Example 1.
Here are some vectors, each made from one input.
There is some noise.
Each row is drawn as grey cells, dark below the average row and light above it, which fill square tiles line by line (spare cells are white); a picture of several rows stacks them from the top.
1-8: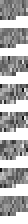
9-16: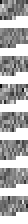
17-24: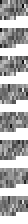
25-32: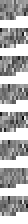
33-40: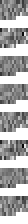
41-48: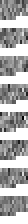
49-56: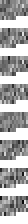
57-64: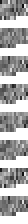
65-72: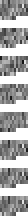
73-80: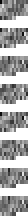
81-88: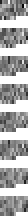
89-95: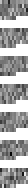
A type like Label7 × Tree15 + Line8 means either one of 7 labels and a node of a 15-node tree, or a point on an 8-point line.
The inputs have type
Line11.
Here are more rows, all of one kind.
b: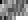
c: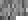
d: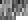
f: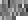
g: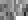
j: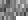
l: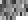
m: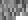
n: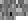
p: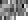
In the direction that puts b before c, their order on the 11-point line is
p, b, d, m, c, n, g, j, f, l.
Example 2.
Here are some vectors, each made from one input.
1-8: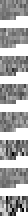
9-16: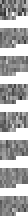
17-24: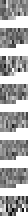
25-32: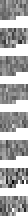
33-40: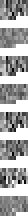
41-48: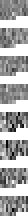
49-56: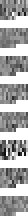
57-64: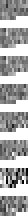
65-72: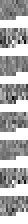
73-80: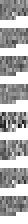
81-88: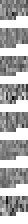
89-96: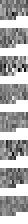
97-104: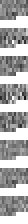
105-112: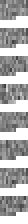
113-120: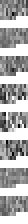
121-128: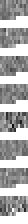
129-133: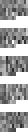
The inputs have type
Line10.
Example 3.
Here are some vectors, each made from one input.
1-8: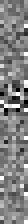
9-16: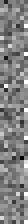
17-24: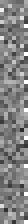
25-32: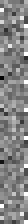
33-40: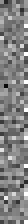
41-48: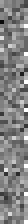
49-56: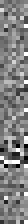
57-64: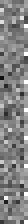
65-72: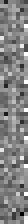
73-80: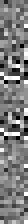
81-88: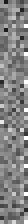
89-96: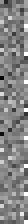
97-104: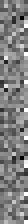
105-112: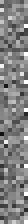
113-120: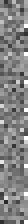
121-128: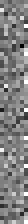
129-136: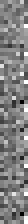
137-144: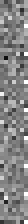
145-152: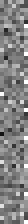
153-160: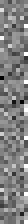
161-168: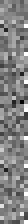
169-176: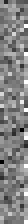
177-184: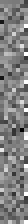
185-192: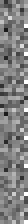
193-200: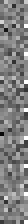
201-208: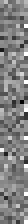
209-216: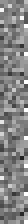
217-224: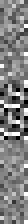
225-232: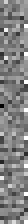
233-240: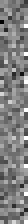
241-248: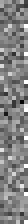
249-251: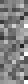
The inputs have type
Circle17 + Unit.
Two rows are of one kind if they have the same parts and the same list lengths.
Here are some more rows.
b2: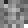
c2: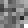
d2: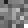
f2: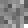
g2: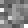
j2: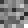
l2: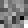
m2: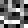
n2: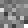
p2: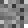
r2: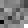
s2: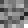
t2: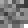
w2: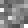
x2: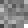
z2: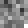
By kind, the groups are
b2, c2, d2, f2, g2, j2, l2, n2, p2, r2, s2, t2, w2, x2, z2
m2

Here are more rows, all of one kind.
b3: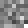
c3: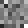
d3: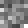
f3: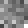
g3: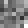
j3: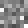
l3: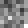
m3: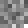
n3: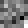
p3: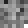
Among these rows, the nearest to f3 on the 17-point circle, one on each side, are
c3 and j3.
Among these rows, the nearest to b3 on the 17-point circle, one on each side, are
m3 and n3.
